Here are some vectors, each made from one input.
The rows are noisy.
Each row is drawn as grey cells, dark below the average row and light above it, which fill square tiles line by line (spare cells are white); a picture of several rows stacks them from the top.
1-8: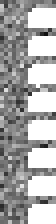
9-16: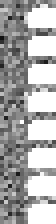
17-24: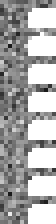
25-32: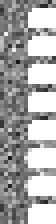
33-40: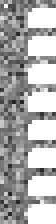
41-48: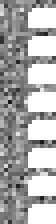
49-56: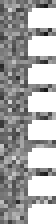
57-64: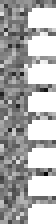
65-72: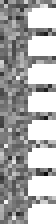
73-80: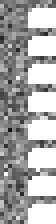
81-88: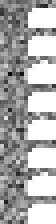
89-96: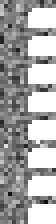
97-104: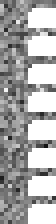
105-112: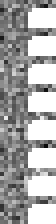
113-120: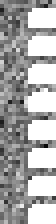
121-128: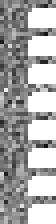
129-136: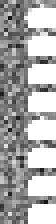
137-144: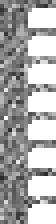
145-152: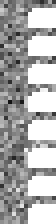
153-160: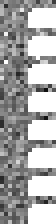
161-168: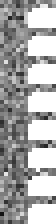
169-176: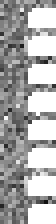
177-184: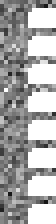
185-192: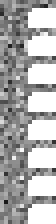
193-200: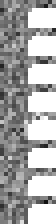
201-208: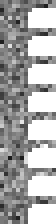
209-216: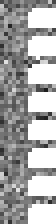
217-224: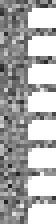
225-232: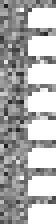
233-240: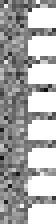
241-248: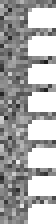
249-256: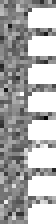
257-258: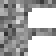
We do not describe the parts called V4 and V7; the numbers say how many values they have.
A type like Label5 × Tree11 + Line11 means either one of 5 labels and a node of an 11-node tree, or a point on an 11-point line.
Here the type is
Line6 + Line8 × V4 + V7.
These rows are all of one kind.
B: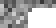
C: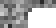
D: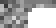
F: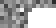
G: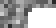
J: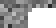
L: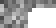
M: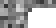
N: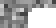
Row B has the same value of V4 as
D and L.
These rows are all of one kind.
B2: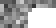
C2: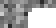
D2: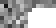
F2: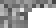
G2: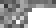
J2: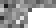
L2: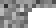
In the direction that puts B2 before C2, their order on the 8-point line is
G2, D2, B2, C2, F2, L2, J2.
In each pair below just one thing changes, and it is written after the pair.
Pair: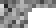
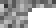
the place on the 8-point line
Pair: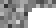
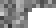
the place on the 8-point line
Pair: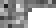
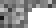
the value of V4
